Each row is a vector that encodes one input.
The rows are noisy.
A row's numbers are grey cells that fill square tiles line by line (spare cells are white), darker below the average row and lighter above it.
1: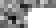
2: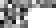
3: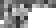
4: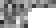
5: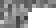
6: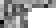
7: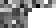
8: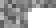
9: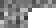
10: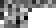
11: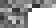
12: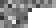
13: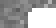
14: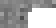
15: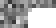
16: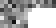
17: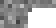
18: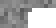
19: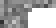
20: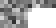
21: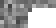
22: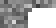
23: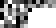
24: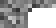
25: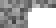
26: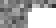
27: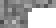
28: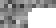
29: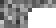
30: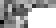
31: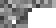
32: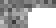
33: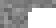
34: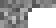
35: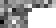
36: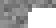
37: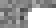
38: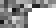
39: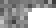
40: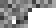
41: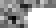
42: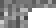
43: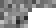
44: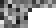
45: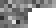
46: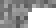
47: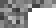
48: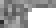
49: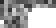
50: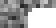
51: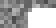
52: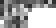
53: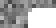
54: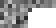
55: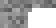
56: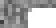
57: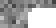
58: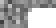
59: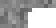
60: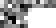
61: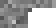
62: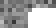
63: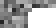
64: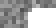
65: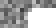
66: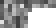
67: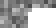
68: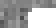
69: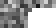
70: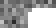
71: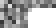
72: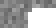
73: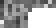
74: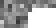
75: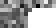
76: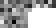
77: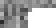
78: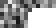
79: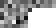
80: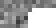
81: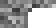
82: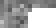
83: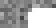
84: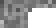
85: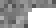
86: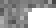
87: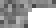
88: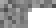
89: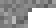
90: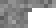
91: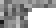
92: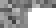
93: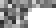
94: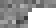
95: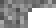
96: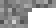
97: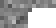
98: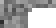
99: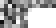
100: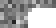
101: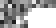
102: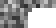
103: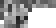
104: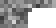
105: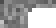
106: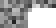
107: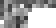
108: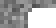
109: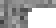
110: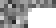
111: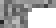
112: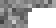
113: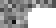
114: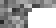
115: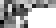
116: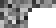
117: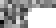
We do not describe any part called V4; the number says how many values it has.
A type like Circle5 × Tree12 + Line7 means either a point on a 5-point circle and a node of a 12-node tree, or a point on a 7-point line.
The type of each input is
List2(Bool × V4).
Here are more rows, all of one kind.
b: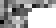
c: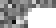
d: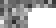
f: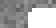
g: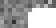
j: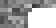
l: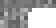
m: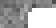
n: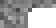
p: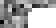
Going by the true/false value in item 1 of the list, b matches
f, m and n.
